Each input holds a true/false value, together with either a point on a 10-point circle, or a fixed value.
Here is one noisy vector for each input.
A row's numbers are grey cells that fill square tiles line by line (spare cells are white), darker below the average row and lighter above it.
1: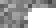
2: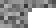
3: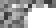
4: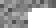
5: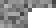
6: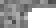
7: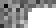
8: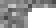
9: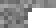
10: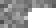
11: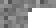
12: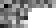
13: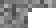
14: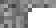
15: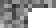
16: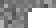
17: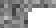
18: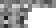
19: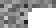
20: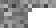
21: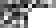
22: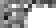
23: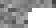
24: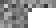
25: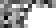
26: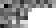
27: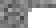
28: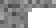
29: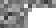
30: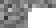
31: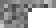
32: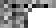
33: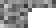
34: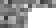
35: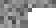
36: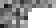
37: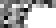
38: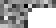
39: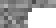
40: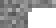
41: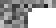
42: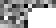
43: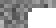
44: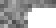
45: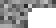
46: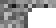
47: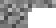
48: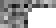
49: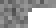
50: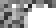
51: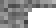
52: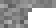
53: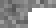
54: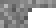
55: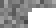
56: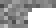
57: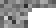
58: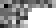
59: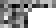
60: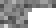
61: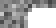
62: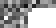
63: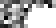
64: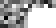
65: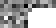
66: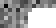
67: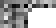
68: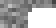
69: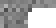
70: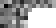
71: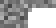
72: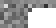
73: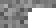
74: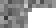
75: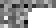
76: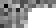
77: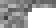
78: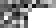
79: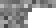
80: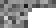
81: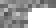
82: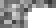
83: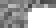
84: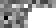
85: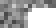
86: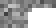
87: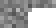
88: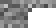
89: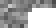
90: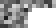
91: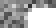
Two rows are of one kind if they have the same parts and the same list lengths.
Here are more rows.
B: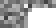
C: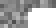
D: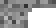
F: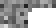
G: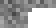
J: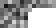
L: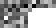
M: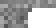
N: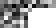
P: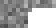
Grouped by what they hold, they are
B, C, D, F, G, M, P
J, L, N

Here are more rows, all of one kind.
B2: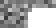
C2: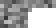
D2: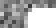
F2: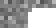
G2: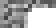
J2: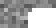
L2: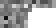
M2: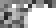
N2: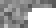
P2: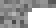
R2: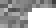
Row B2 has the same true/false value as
C2, F2 and L2.
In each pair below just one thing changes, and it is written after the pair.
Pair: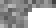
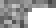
the place on the 10-point circle
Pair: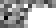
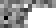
the place on the 10-point circle
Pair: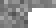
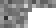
the place on the 10-point circle
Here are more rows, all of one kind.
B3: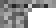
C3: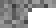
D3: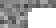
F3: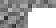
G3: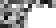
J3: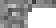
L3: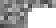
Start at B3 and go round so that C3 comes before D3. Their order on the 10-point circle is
B3, J3, C3, G3, L3, F3, D3.
